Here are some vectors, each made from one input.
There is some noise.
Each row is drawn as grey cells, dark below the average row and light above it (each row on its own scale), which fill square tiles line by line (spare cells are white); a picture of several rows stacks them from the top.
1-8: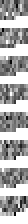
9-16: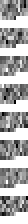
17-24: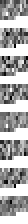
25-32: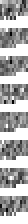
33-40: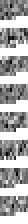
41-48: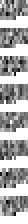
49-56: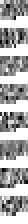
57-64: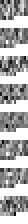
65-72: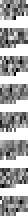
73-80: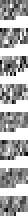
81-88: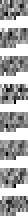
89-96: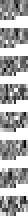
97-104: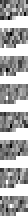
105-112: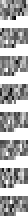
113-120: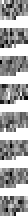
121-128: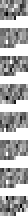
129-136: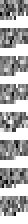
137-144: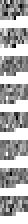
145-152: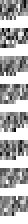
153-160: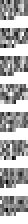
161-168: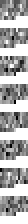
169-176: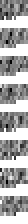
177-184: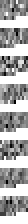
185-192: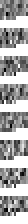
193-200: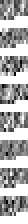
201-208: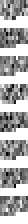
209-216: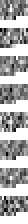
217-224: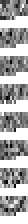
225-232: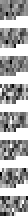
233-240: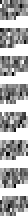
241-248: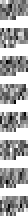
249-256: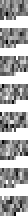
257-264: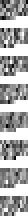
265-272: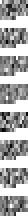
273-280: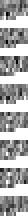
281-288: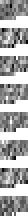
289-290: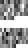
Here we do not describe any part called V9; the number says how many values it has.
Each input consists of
either a node of an 11-node tree and a node of a 16-node tree, or a value of V9.
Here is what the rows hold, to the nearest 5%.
About 65% of them hold a node of an 11-node tree and a node of a 16-node tree. The rest hold a value of V9.
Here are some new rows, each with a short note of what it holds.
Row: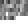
a value of V9
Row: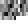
a node of an 11-node tree and a node of a 16-node tree
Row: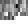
a value of V9
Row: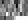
a value of V9
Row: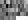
a node of an 11-node tree and a node of a 16-node tree
